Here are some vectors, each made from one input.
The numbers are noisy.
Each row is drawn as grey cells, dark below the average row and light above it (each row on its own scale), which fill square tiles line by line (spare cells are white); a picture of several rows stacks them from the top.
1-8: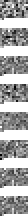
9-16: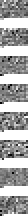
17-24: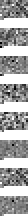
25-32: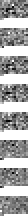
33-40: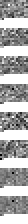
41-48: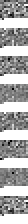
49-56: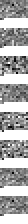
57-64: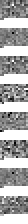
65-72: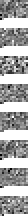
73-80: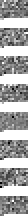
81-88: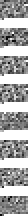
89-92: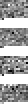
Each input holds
either a point on a 7-point line, or four true/false values.
